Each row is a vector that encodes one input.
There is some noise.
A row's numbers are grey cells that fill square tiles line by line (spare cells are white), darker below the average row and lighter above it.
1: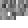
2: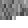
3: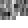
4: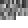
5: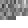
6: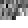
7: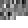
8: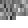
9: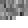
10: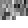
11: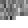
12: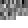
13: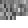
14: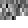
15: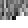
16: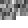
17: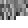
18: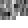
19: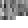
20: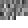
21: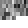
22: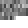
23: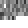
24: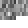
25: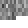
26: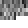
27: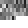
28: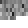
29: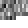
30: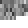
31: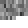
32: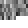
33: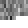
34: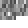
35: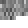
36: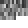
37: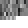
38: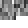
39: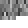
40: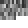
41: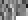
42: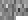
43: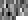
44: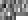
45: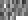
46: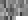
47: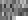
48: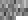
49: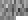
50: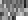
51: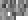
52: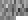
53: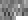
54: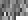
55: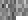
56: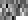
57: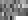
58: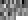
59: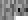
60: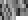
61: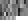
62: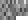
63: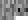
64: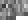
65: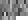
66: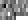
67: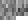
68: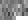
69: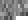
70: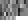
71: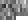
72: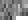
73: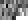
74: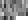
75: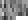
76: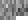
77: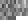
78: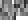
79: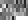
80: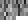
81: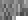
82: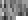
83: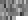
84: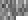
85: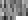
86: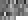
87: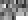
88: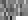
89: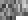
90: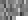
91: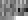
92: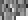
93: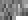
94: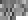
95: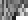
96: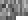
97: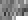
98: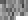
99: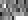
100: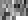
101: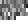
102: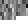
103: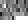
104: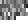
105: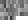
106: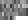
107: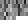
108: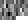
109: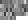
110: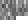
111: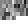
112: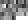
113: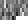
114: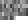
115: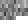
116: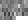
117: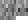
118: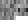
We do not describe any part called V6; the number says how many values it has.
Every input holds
a node of an 8-node tree, together with either a point on each of two 4-point lines and a true/false value, or a value of V6.
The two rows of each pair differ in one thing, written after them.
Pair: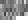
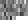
the true/false value
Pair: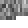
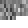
the node of the tree
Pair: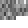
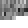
the node of the tree
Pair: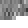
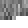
the true/false value
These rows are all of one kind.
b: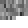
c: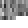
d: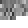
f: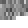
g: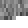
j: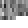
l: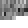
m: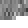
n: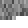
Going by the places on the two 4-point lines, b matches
c and j.
